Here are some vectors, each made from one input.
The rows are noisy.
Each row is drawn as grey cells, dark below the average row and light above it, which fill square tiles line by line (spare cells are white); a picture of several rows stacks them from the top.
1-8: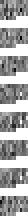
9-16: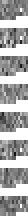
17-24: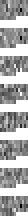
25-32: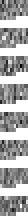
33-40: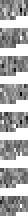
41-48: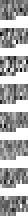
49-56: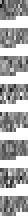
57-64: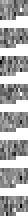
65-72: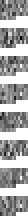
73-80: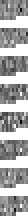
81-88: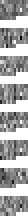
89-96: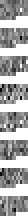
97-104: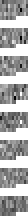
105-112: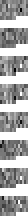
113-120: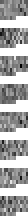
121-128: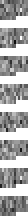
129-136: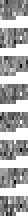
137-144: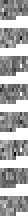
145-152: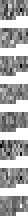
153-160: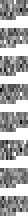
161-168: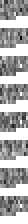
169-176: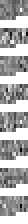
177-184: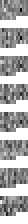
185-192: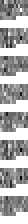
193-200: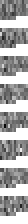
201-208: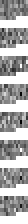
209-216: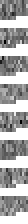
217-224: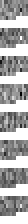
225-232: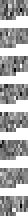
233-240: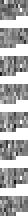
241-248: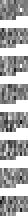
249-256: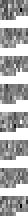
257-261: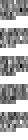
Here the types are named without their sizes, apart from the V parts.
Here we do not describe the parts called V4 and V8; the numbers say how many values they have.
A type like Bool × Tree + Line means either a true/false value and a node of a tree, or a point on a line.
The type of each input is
(Line + V4) × (Line + V8).
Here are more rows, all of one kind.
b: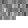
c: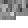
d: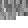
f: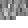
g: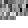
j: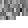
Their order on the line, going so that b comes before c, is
b, d, f, g, c, j.
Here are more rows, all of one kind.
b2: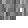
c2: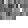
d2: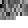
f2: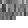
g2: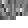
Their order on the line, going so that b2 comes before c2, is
f2, g2, b2, c2, d2.
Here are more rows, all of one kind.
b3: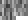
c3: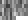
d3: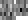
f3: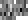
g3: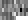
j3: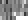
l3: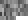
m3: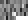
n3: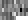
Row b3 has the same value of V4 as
c3 and l3.
